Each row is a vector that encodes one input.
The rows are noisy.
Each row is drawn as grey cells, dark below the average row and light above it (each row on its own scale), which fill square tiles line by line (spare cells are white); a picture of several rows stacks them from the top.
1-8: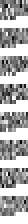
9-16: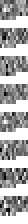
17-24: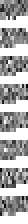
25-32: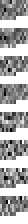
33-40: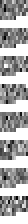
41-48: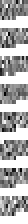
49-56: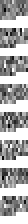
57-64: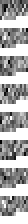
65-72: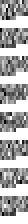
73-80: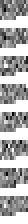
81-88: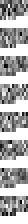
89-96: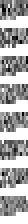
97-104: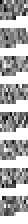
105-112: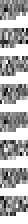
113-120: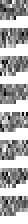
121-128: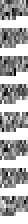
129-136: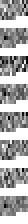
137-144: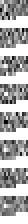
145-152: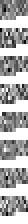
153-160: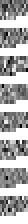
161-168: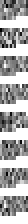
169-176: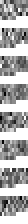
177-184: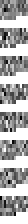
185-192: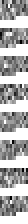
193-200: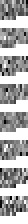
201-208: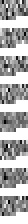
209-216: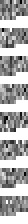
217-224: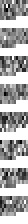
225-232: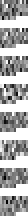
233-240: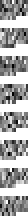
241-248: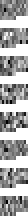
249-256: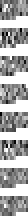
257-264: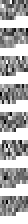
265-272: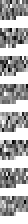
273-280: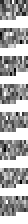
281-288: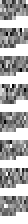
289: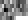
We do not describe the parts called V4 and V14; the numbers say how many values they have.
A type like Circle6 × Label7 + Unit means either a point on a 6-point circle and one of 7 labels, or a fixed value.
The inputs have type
(Bool × Bool × Bool + Unit) × Label6 × V14 + V4.
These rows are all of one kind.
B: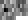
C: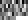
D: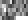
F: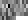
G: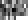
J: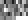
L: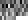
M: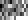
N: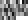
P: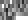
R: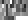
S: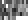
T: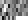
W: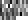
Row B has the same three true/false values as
G, J, L and S.
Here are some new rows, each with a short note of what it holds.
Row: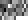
one of 6 labels, three true/false values and a value of V14
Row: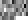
one of 6 labels and a value of V14
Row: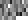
one of 6 labels and a value of V14
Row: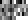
a value of V4
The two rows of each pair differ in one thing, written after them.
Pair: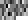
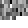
the label
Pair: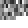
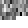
the value of V14
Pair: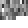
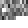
one of the three true/false values
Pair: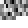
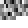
one of the three true/false values
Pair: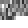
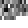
the label
